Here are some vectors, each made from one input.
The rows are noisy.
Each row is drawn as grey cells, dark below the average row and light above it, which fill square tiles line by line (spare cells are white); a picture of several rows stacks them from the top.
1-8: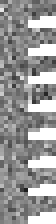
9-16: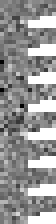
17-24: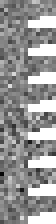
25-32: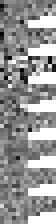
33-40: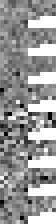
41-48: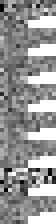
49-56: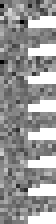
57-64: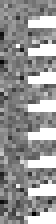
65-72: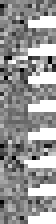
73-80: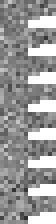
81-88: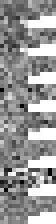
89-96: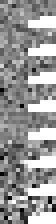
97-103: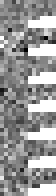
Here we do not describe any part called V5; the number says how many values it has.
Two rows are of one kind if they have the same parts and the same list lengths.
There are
4 kinds of row.
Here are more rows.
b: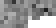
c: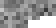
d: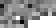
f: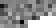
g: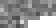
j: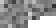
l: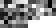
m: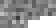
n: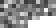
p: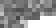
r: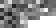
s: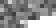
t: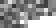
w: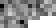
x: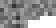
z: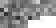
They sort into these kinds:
b, c, j, x, z
d, f, w
g, m, n, p, r, s, t
l

